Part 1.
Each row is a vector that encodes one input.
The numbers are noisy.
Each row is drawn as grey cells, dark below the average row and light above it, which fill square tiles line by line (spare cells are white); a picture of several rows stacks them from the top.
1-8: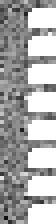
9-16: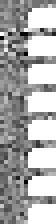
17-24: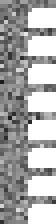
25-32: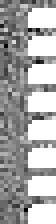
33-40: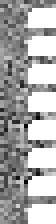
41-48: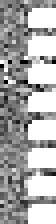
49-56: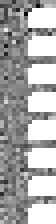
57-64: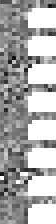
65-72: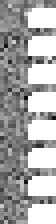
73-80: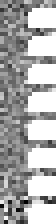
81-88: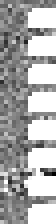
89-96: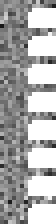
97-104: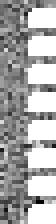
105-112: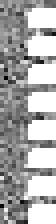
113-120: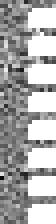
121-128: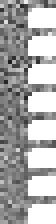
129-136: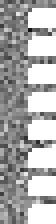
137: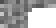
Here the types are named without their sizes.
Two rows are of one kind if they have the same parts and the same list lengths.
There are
2 kinds of row.
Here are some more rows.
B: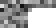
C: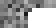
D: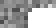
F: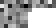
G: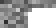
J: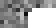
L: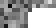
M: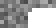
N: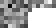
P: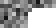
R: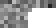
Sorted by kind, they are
B, F, G, R
C, D, J, L, M, N, P

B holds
a point on a line.
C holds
a point on a line and three true/false values.
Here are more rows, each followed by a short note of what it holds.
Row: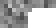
a point on a line and three true/false values
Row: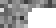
a point on a line and three true/false values
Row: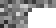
a point on a line and three true/false values
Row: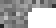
a point on a line and three true/false values
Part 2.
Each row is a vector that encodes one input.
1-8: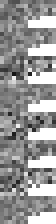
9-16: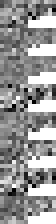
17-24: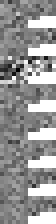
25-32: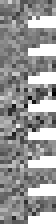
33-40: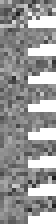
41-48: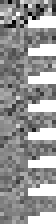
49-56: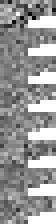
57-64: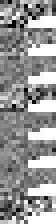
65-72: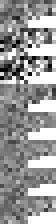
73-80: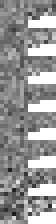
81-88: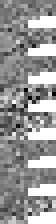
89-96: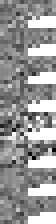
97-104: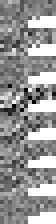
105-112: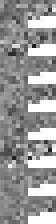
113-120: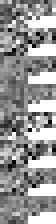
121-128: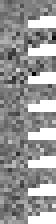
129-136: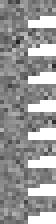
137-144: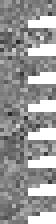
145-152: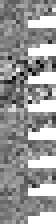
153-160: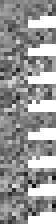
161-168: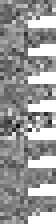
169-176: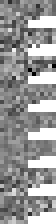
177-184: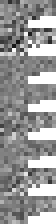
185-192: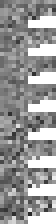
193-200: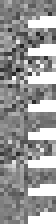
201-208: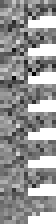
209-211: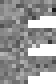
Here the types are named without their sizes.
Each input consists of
a point on a circle, together with either a fixed value, or four true/false values.
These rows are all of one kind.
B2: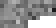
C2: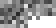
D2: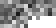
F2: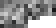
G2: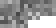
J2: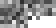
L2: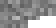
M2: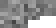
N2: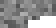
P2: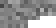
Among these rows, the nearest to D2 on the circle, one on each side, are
C2 and N2.
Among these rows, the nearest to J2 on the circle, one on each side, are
C2 and G2.
